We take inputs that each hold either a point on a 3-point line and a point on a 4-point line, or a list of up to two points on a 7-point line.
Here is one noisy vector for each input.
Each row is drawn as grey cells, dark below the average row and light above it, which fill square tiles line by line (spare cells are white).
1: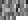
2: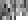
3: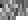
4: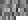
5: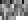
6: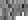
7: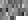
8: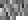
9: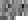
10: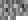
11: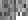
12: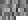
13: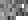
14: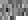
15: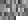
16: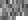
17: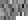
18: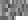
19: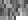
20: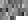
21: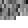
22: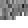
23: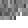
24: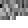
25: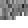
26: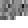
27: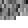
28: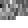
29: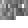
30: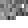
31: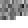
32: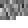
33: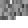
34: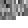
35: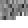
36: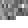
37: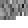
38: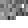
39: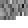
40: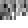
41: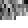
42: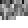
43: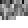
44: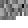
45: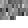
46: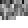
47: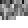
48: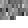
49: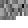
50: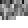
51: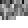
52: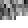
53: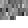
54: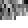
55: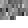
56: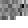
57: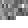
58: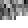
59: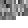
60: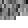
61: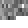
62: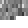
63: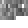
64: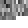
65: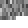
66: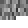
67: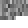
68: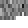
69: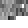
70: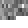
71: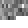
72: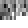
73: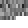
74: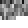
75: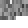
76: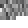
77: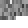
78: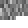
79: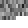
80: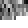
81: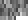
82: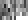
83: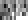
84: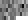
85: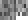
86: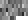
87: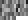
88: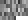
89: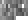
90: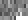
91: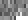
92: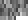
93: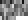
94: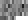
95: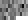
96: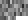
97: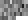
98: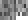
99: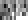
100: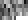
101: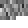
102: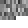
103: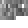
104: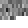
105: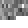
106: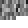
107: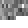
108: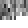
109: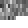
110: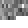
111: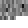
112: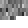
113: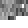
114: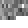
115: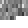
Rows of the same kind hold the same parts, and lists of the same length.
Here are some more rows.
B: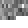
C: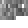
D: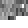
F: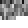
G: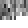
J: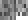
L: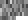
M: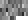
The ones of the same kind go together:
B, C, D, M
F
G, J
L

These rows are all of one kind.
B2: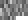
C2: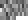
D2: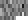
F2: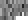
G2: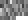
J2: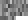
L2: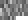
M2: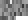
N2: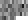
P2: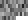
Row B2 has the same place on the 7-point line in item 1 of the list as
C2, D2, G2 and L2.
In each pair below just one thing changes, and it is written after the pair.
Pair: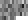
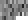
the place on the 7-point line in item 1 of the list
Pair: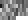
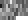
the place on the 7-point line in item 2 of the list
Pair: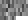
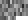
the place on the 7-point line in item 2 of the list
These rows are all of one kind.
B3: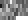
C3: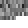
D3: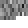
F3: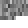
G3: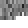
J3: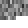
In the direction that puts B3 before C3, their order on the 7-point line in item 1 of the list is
B3, C3, D3, G3, F3, J3.
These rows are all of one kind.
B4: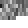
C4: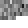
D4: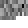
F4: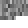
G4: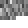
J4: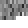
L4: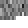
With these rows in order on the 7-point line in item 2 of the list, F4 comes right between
G4 and L4.
